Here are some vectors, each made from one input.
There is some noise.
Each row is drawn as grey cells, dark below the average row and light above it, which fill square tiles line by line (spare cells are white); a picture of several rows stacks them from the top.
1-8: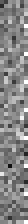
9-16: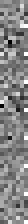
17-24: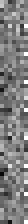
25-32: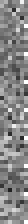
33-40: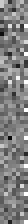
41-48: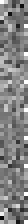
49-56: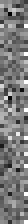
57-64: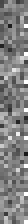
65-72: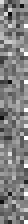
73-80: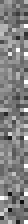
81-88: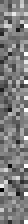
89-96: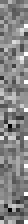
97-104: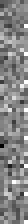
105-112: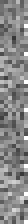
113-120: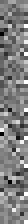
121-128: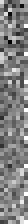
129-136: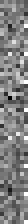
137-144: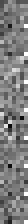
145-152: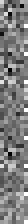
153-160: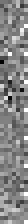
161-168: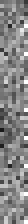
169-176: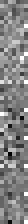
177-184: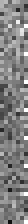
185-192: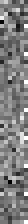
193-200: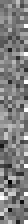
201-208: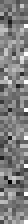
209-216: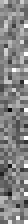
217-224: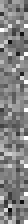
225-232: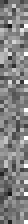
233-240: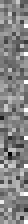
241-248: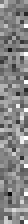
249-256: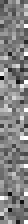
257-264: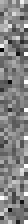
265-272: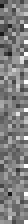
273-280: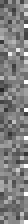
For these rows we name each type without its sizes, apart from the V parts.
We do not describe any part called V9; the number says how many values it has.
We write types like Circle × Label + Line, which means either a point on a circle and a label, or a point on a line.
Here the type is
Bool × Bool × Bool × Bool × Tree + Circle × V9 + Line.
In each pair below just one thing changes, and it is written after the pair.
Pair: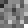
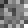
the node of the tree
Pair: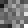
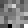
the node of the tree
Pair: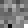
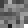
the node of the tree
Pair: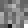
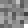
one of the four true/false values
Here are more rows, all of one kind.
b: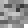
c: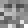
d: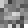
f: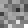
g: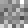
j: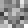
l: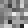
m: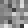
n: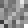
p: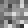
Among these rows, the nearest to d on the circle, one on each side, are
b and f.
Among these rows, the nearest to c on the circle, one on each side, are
j and p.
